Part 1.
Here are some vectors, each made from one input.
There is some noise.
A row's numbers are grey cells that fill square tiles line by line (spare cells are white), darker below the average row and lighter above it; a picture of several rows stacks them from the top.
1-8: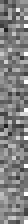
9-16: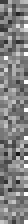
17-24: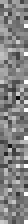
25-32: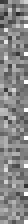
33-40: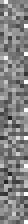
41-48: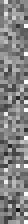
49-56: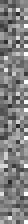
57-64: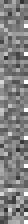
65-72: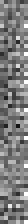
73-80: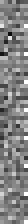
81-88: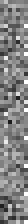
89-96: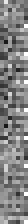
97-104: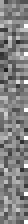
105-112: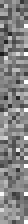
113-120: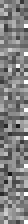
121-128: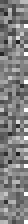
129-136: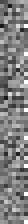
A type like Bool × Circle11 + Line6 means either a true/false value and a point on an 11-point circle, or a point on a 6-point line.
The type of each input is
Bool × Line3 × Line6 + Line7.
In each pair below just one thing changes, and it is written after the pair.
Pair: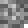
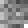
the place on the 6-point line
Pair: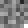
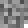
the true/false value
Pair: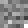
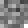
the true/false value
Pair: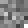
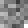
the place on the 6-point line
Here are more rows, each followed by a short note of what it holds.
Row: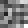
a point on a 7-point line
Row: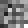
a point on a 7-point line
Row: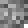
a point on a 3-point line, a point on a 6-point line and a true/false value
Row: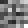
a point on a 7-point line
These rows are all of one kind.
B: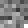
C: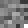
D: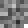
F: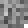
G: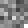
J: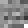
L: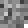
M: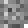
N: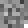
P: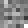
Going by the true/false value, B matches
C, D and G.
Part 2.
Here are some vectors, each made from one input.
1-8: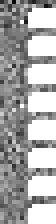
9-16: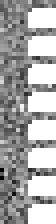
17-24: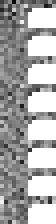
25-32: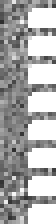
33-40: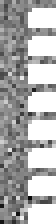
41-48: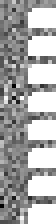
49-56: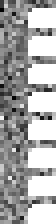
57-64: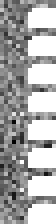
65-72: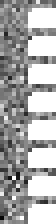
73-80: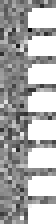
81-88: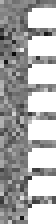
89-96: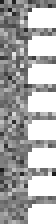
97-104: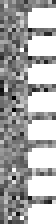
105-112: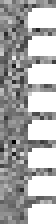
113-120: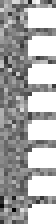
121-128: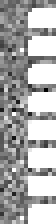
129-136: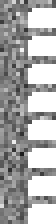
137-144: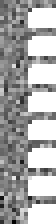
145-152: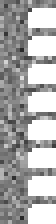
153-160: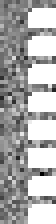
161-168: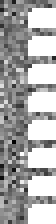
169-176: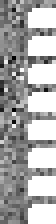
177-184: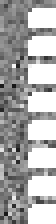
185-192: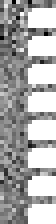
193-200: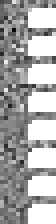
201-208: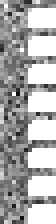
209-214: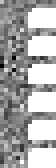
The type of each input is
Circle6 + Label5 + Tree20.
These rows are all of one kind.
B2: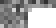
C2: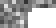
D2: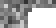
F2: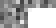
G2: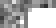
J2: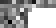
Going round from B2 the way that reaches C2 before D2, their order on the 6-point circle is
B2, F2, G2, C2, D2, J2.
